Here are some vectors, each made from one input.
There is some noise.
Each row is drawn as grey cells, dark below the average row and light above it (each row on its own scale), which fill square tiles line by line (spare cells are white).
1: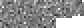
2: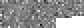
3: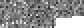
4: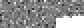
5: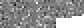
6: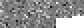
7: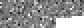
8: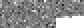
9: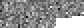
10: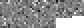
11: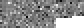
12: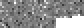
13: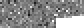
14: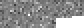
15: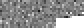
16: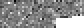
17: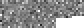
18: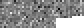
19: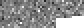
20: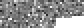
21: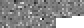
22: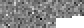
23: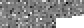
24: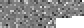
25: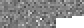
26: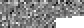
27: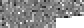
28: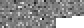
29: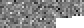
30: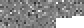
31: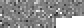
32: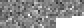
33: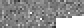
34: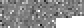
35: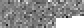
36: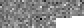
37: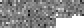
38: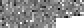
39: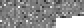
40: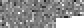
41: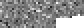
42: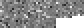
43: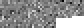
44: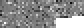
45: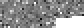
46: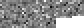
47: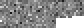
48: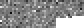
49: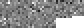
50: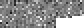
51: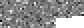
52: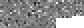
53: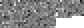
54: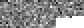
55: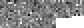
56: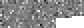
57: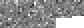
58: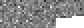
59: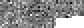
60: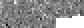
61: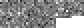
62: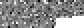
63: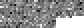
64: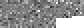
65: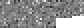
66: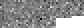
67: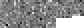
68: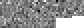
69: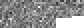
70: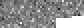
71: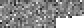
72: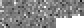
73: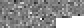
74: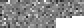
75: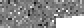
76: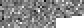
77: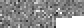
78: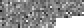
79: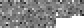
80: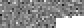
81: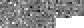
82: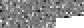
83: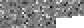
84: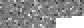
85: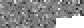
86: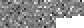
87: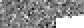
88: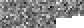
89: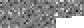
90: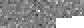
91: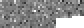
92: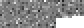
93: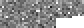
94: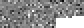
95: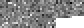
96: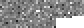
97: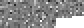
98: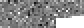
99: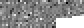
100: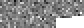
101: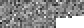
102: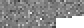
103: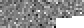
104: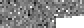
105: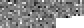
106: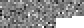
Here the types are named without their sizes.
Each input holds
a point on a circle and a true/false value, together with either a fixed value, or a node of a tree.
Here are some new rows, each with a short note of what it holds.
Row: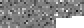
a point on a circle and a true/false value
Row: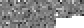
a point on a circle, a node of a tree and a true/false value
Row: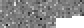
a point on a circle, a node of a tree and a true/false value
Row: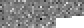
a point on a circle, a node of a tree and a true/false value
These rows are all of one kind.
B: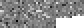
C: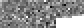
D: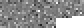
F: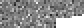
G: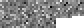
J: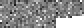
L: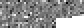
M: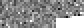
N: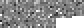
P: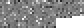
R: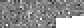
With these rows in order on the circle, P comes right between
L and R.
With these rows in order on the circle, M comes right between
F and J.
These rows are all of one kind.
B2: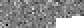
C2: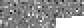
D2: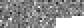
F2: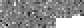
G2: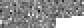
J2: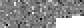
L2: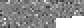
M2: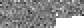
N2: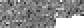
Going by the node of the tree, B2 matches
C2 and G2.
